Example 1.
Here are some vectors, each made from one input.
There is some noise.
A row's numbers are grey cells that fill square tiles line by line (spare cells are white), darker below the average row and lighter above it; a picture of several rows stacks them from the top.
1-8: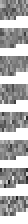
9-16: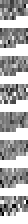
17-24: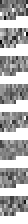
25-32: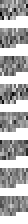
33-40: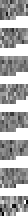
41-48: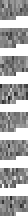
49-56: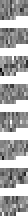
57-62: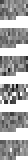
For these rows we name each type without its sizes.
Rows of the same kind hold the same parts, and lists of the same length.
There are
2 kinds of row.
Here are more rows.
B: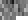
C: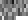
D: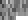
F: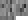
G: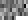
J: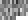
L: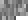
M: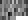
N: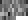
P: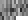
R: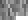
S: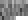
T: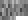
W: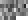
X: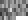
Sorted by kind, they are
B, C, D, F, G, J, L, P, R, S, T, W, X
M, N

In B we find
a point on a circle and a true/false value.
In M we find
a fixed value.
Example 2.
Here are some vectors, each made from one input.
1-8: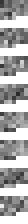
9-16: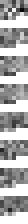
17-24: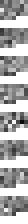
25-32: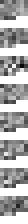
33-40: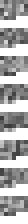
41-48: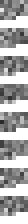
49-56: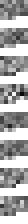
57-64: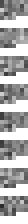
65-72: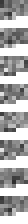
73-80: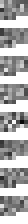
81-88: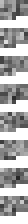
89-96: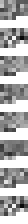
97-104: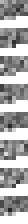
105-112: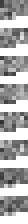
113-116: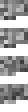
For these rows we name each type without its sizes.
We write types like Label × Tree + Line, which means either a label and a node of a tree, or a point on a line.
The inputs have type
List(Line).
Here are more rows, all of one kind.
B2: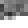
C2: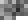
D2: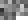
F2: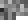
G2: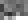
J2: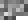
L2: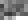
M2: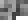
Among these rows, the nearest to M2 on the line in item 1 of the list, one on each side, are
C2 and J2.
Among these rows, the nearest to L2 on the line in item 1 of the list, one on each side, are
B2 and C2.
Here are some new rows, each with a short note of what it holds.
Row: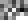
the empty list
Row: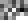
the empty list
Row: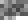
a list of two items
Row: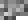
a list of two items
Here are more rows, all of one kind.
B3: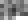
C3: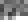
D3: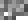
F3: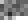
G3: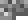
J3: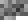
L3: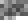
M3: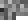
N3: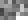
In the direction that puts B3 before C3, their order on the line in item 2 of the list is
G3, D3, B3, C3, N3, M3, J3, L3, F3.
